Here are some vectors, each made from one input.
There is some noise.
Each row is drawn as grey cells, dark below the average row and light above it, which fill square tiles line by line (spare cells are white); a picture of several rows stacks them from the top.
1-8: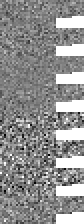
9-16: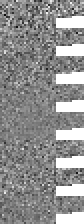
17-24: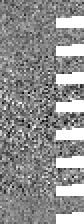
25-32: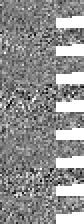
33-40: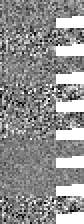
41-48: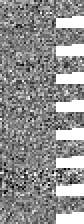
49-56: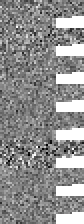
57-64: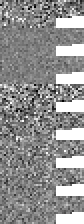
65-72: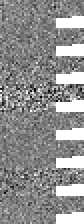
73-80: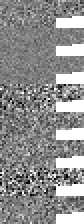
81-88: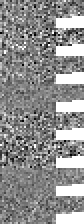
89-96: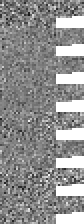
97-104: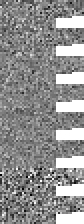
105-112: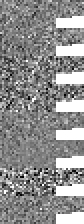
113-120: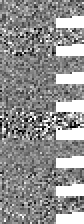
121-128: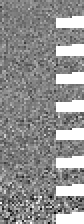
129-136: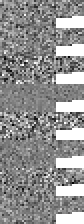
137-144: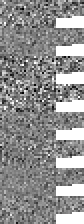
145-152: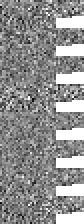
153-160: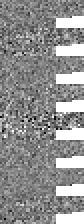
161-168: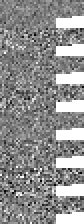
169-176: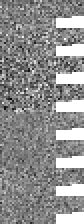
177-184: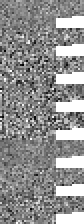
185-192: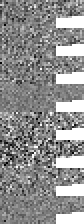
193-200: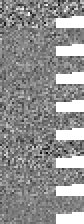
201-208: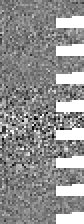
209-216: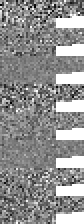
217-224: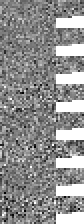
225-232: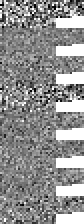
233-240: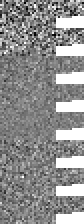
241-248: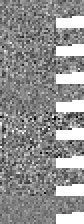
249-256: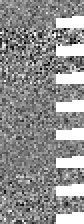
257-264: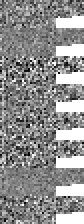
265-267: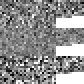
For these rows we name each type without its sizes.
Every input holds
a list of points on a circle.
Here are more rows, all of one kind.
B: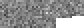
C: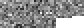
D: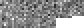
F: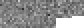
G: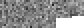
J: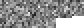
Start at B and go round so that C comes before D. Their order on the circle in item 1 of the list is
B, C, F, G, D, J.
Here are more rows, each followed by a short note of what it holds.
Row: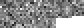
the empty list
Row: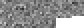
a list of two items
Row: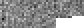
a list of three items
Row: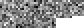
a list of one item
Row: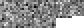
a list of two items
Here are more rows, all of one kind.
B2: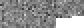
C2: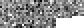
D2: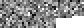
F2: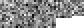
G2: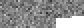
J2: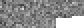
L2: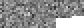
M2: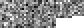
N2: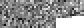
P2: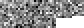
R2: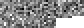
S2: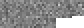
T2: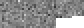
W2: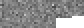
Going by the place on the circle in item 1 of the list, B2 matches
F2, G2, L2 and T2.
